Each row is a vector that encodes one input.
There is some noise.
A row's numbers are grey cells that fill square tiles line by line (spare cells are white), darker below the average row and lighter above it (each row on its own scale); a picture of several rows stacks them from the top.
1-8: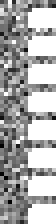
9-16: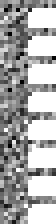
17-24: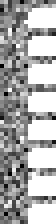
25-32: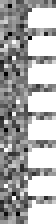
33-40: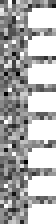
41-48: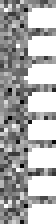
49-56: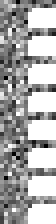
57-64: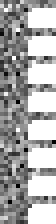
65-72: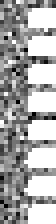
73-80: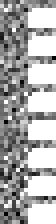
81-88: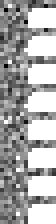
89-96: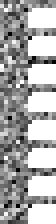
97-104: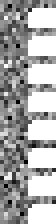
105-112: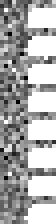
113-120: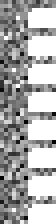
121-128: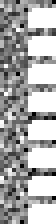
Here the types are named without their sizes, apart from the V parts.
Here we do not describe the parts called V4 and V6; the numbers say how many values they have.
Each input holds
a value of V6, together with either a label, or a true/false value and a value of V4.
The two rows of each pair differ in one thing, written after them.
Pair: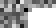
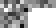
the value of V4
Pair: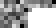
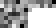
the true/false value
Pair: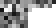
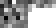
the value of V6
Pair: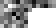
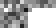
the value of V6
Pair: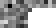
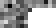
the true/false value
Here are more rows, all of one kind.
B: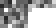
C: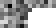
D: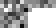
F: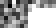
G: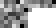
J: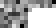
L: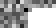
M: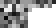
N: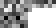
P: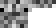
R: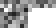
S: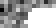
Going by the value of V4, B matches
C, D and R.
